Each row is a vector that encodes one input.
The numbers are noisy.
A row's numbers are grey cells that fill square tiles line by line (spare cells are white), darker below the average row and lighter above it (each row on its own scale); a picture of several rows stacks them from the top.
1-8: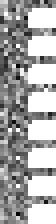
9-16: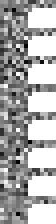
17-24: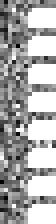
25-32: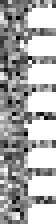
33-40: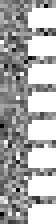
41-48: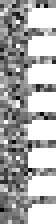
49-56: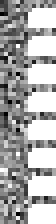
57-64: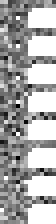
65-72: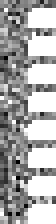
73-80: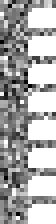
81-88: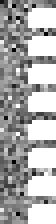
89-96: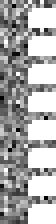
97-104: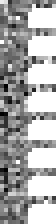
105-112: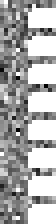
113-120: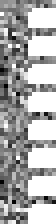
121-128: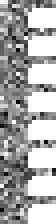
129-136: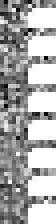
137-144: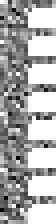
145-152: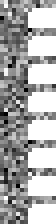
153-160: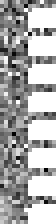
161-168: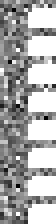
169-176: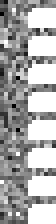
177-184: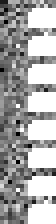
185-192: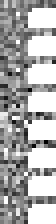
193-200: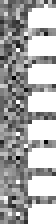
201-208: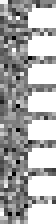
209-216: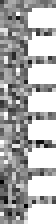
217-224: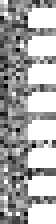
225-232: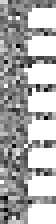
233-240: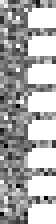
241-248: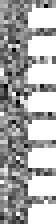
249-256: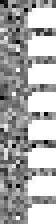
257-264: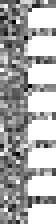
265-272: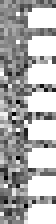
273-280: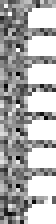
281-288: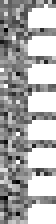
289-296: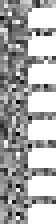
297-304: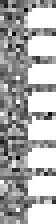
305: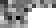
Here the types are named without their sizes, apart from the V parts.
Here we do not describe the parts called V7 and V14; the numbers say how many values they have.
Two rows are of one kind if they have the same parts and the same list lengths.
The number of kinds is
3.
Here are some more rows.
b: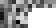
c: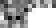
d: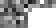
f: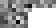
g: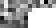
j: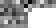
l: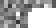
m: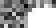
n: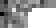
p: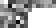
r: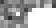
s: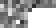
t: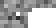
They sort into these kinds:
b, d, f, j, n
c, l, m, p, r
g, s, t

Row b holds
a true/false value and a value of V14.
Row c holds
a value of V7.
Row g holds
a node of a tree and a value of V7.
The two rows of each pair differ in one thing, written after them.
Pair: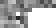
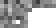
the value of V7
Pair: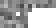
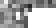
the node of the tree
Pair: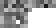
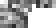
the value of V7
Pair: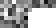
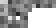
the value of V7
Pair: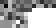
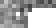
the value of V7
